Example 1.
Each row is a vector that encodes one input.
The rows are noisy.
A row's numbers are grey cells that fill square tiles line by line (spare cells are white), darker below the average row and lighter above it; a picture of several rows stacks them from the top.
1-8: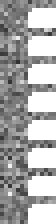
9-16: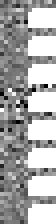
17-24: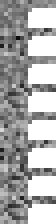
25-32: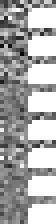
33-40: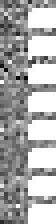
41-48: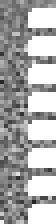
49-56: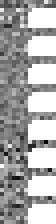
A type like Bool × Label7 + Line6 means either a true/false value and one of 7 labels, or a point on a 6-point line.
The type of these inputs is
Bool × Bool × Bool.
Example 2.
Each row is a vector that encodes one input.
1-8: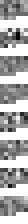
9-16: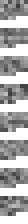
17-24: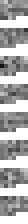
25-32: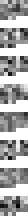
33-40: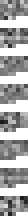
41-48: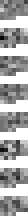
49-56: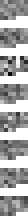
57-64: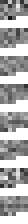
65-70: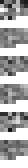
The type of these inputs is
Bool × Bool × Bool × Bool.
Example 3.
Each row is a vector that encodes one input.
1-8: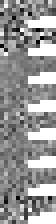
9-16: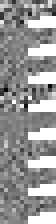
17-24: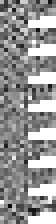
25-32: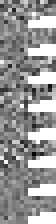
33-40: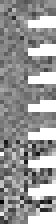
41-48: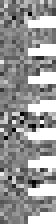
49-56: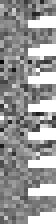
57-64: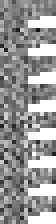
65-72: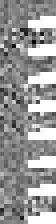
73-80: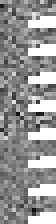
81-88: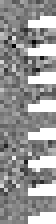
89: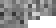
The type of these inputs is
Tree13.
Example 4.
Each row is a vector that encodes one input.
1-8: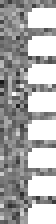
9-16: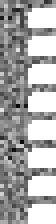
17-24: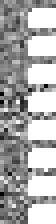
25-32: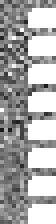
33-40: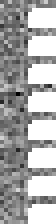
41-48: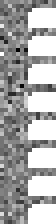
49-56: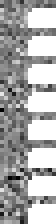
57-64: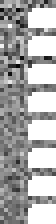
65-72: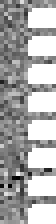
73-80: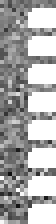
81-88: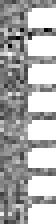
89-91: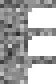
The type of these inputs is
Bool × Bool × Bool × Bool.
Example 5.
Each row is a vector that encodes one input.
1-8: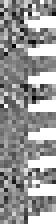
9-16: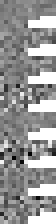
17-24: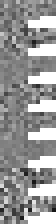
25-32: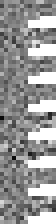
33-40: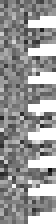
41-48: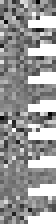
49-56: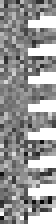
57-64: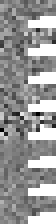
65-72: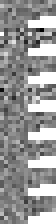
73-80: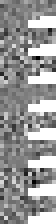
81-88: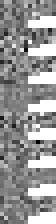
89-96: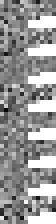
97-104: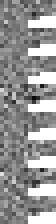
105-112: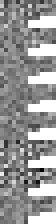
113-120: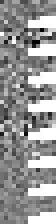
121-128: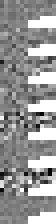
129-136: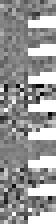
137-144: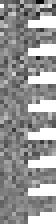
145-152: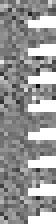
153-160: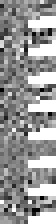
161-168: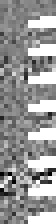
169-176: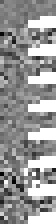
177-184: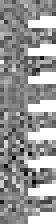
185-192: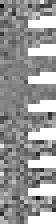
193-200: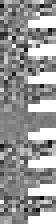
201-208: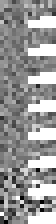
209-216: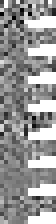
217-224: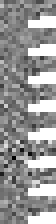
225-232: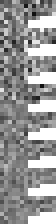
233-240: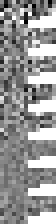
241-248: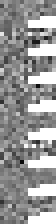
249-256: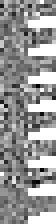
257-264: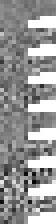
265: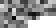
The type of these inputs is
Tree13 + Unit.
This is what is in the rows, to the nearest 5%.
About 5% of them hold a fixed value. The rest hold a node of a 13-node tree.
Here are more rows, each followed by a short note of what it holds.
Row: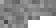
a node of a 13-node tree
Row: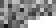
a fixed value
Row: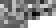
a fixed value
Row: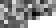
a fixed value
